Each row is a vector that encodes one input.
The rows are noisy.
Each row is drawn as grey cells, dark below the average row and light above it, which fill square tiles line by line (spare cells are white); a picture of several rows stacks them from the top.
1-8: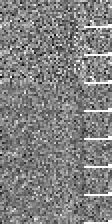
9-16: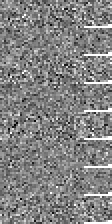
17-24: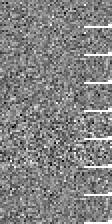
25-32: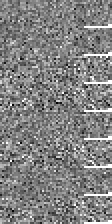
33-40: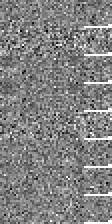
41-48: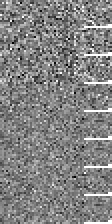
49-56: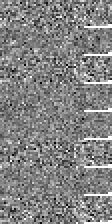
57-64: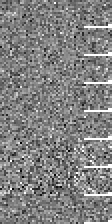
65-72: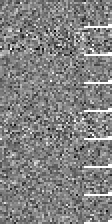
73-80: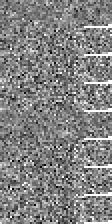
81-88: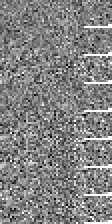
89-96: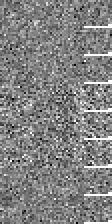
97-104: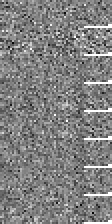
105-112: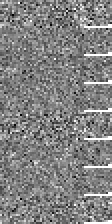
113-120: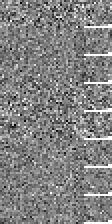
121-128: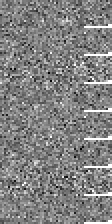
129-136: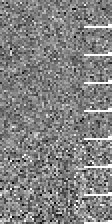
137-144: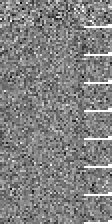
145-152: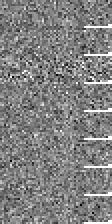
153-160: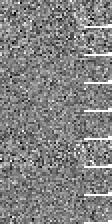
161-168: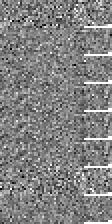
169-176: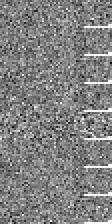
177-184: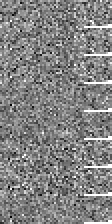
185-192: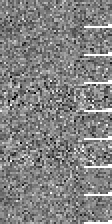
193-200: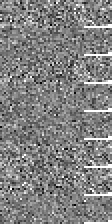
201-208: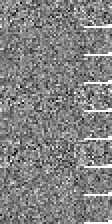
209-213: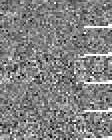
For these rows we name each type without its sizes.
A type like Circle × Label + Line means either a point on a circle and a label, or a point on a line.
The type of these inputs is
(Circle + Tree) × Tree.
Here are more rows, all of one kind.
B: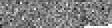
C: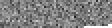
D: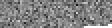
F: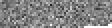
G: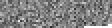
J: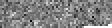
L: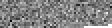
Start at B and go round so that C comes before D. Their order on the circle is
B, C, G, F, L, D, J.
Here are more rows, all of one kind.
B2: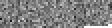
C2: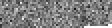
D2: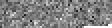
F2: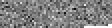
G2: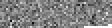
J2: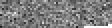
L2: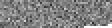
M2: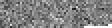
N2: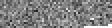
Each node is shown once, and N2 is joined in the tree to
J2 and L2.
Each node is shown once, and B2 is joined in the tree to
C2, G2 and L2.
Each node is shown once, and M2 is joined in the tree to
D2, F2 and L2.
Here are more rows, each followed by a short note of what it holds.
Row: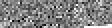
a node of each of two trees
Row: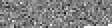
a point on a circle and a node of a tree
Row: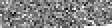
a node of each of two trees
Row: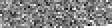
a node of each of two trees
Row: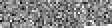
a node of each of two trees
